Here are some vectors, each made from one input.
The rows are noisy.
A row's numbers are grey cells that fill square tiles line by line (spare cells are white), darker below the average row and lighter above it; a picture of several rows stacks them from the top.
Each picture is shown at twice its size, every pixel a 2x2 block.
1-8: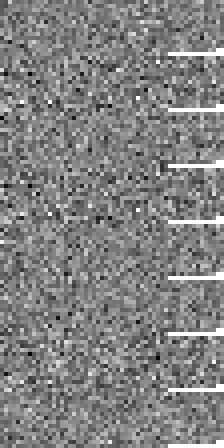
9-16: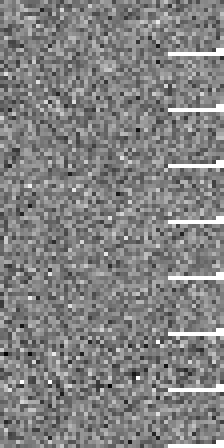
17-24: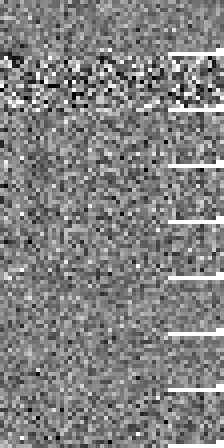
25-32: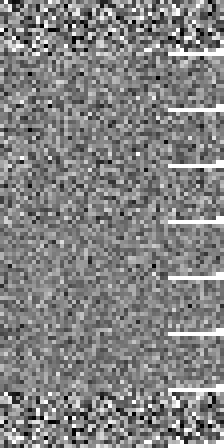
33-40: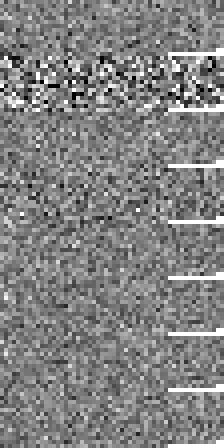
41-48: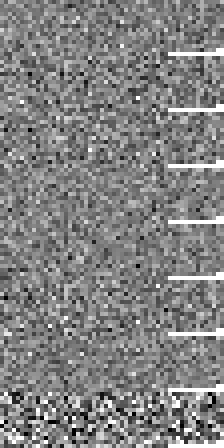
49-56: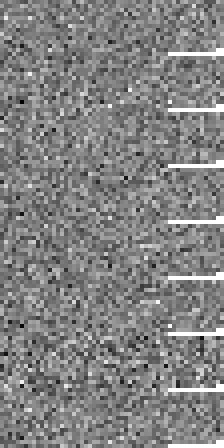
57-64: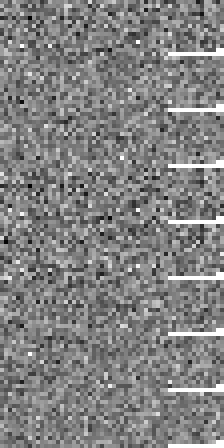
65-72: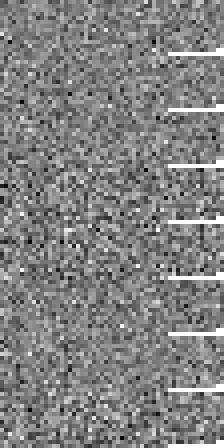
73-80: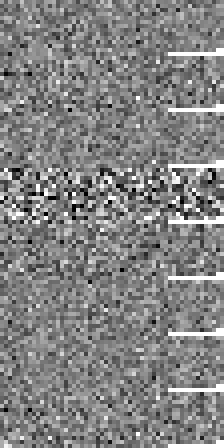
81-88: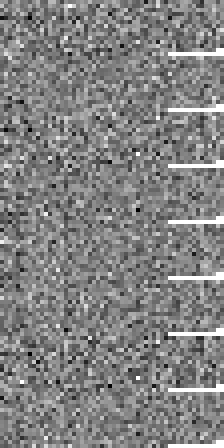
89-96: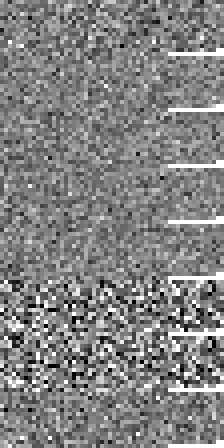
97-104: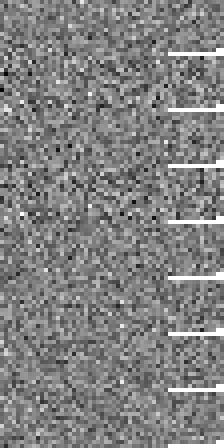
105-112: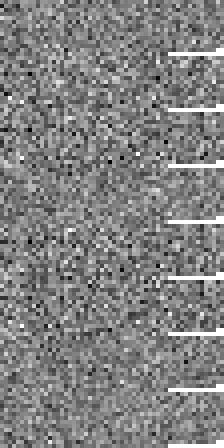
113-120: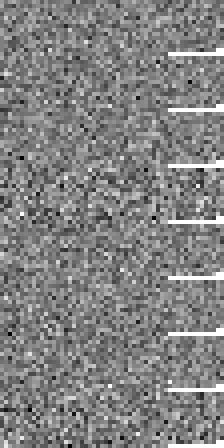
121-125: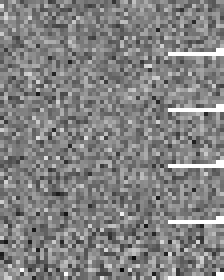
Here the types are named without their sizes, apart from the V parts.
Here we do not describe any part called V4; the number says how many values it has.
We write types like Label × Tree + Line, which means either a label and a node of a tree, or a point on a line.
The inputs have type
List(Bool × V4).
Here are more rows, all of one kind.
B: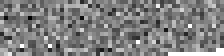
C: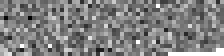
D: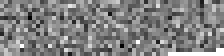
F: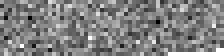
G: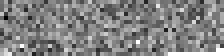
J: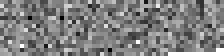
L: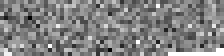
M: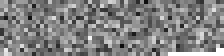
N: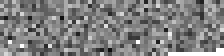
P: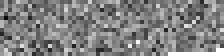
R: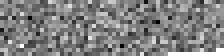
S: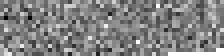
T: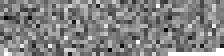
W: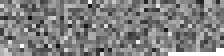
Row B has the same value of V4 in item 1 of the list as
C, J, N and W.
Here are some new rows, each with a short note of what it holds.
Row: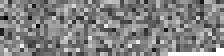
a list of one item
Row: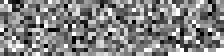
the empty list
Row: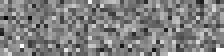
a list of one item
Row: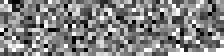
the empty list
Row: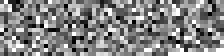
the empty list
